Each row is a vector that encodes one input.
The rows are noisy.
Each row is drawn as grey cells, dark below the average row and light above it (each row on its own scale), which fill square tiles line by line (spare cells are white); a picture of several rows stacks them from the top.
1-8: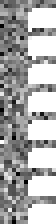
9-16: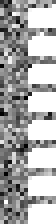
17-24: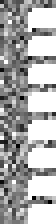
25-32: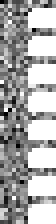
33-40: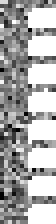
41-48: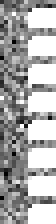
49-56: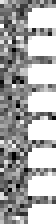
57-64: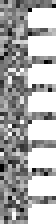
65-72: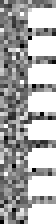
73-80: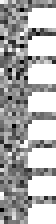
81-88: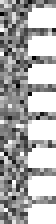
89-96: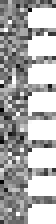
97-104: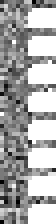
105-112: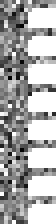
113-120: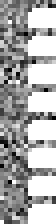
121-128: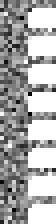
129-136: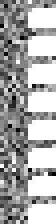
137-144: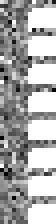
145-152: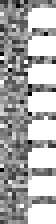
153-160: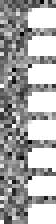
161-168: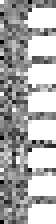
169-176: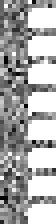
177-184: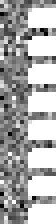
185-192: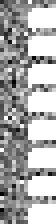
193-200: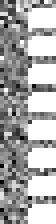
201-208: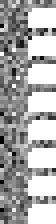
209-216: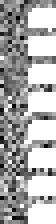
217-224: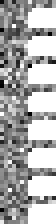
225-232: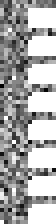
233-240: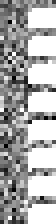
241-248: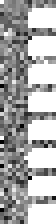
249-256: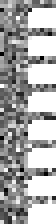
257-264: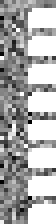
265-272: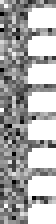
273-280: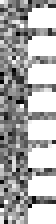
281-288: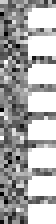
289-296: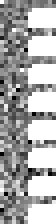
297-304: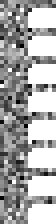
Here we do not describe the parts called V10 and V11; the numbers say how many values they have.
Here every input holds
a point on an 8-point line and a value of V11, together with either a point on a 4-point line and a true/false value, or a value of V10.
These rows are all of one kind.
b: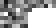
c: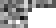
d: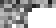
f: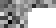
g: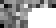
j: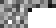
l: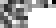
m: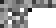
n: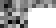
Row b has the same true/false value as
c, d and l.
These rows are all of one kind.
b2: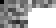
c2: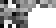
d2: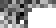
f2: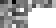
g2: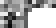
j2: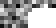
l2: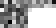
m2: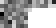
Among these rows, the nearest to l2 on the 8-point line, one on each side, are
d2 and m2.
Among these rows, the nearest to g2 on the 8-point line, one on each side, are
d2 and j2.
